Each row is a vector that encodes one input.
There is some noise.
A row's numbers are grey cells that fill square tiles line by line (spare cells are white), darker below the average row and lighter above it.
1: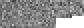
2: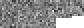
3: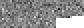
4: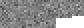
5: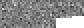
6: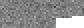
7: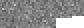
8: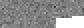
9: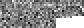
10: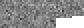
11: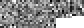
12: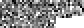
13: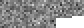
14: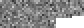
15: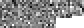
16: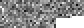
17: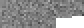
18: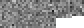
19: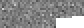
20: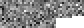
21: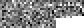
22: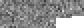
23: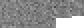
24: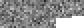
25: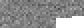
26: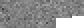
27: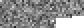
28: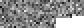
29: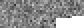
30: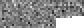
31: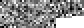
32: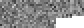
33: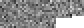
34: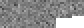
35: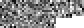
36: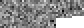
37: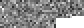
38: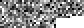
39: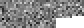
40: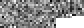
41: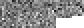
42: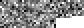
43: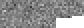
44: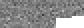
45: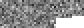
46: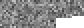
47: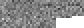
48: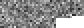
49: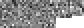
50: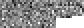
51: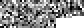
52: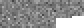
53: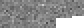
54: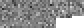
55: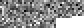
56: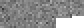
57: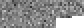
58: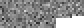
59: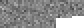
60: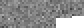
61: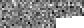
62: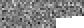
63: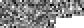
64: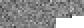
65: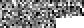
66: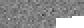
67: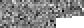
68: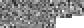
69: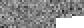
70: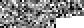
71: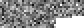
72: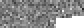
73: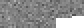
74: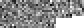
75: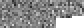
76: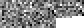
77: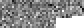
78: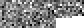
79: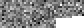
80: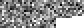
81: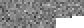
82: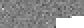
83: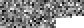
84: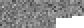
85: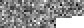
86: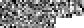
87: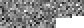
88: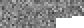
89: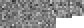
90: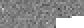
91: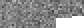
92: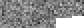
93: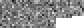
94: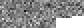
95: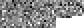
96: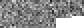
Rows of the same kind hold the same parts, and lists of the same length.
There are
2 kinds of row.
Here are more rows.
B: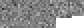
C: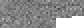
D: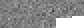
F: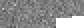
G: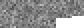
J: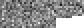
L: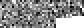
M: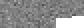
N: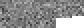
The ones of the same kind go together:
B, G, J, N
C, D, F, L, M

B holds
one of 5 labels and a true/false value.
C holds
a node of a 7-node tree and a true/false value.
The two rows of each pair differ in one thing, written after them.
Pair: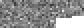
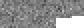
the node of the tree
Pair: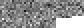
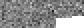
the node of the tree
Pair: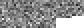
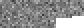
the true/false value
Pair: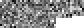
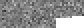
the node of the tree
